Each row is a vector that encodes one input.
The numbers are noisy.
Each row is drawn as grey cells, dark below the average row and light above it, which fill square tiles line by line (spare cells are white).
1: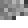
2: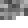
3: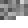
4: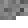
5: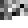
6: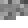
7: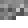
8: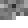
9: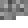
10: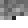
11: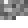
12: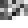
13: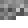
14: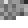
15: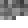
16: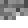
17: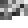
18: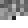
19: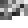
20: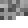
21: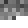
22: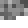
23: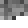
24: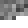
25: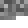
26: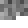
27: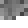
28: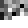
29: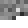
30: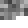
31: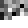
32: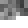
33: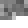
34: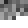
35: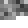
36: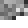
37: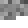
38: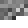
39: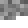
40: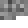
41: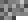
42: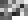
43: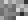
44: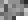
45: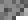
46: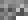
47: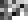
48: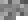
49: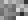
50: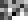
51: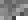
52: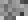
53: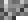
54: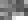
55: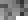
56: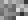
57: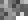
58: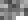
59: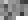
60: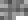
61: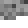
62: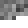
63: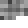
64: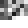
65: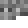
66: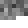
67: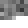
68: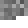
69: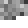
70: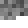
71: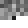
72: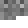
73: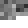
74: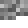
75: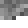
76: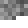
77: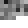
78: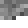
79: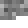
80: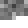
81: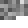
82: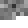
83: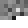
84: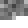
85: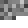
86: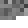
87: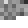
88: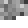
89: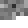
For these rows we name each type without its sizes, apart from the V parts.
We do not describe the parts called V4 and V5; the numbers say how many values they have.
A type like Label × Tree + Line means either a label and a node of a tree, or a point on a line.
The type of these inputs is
(Bool × Bool × Bool + Unit) × V4 × V5 + Line × Line.
